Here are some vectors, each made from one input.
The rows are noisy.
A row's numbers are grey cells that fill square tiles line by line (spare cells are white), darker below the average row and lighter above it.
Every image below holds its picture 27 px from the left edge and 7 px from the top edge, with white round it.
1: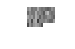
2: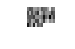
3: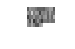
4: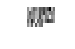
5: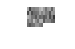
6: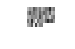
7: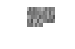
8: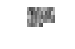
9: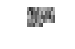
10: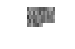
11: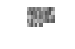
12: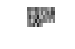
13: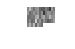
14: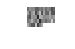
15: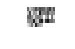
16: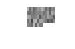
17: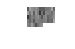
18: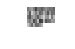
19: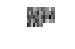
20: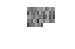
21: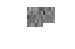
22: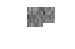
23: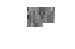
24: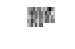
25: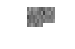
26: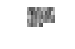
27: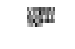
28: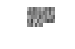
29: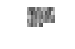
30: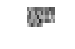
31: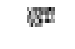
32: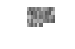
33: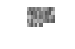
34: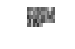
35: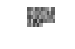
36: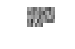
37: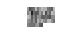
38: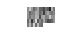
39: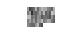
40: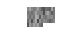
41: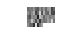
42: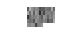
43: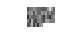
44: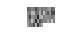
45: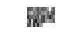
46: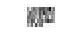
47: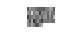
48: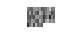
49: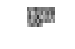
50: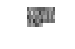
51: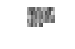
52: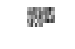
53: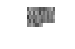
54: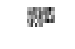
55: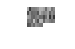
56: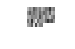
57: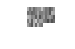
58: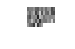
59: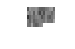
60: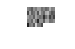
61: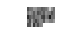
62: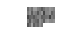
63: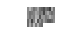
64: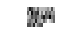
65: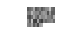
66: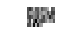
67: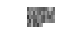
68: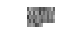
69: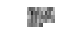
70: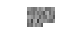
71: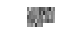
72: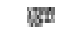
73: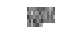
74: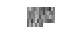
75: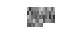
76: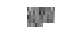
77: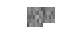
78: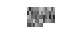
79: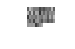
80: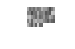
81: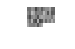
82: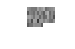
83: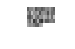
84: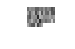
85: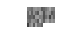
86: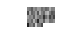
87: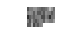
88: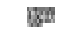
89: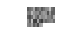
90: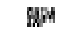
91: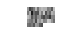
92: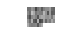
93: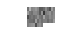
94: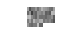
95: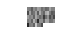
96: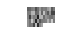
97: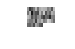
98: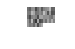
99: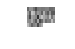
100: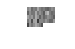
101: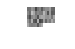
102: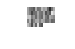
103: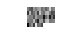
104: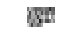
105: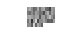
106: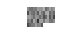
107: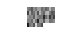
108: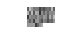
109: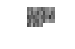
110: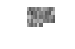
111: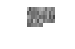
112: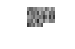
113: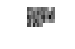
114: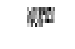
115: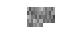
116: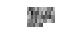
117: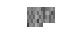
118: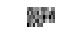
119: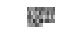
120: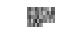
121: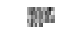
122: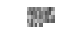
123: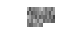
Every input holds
a point on a 17-point line.
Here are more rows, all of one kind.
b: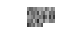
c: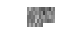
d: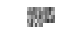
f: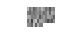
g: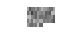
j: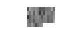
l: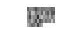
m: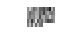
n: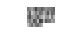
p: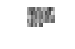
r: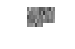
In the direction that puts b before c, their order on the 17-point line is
p, g, d, f, b, m, c, r, j, n, l.
